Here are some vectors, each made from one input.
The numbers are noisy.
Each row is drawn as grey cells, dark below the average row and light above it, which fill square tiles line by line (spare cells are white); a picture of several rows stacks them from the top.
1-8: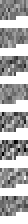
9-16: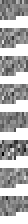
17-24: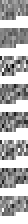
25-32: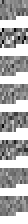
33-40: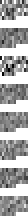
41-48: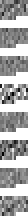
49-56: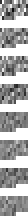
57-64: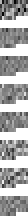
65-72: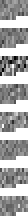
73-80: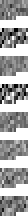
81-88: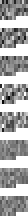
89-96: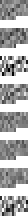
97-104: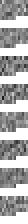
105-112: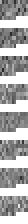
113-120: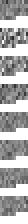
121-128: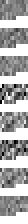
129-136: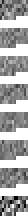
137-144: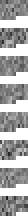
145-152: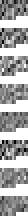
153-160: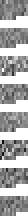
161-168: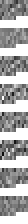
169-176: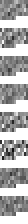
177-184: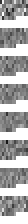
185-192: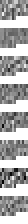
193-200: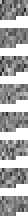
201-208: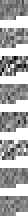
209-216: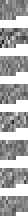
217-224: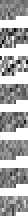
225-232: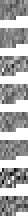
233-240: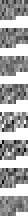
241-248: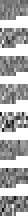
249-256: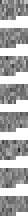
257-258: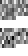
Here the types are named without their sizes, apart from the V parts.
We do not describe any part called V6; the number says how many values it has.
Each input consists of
three true/false values, together with either a point on a circle and a value of V6, or a node of a tree.
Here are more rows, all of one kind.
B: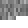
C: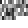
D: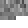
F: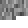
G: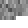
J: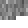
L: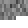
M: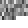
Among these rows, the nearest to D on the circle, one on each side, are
C and G.
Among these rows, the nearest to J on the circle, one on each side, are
C and M.
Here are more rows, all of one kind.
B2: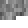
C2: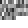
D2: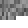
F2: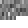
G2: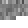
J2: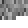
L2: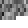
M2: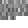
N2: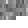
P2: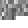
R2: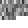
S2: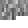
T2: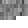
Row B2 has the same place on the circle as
G2, M2, N2 and T2.
